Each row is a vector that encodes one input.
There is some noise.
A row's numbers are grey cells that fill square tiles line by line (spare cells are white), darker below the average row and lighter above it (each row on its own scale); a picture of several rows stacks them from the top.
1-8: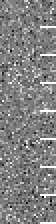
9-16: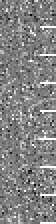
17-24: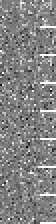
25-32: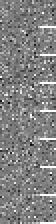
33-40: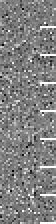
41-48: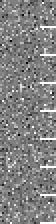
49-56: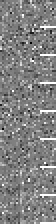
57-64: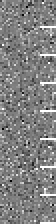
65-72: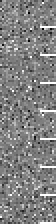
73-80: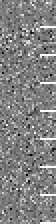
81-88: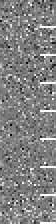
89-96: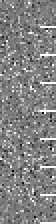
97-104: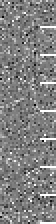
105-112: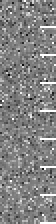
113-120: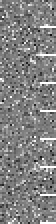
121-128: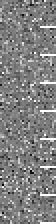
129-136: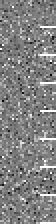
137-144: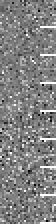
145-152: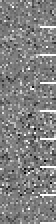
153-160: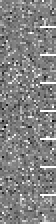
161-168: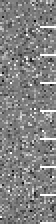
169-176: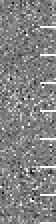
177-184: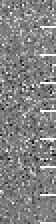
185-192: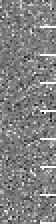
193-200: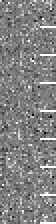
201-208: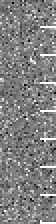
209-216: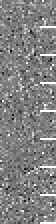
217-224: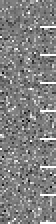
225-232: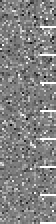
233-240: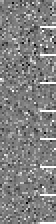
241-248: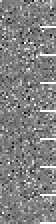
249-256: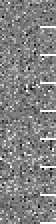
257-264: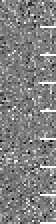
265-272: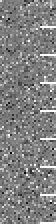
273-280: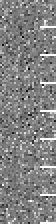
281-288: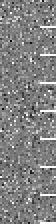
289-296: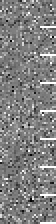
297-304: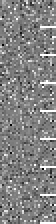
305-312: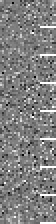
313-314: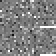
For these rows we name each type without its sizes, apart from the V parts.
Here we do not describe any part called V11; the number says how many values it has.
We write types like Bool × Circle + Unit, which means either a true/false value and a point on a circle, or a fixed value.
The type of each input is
List(Bool × Line) × V11.
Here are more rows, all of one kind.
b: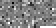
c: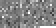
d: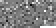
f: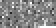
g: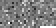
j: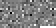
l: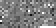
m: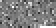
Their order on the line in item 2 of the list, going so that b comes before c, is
j, g, l, b, f, m, c, d.
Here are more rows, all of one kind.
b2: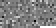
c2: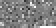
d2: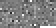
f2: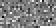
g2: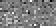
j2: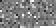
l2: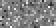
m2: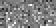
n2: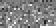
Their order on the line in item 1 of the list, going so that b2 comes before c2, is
b2, j2, n2, l2, m2, c2, g2, f2, d2.
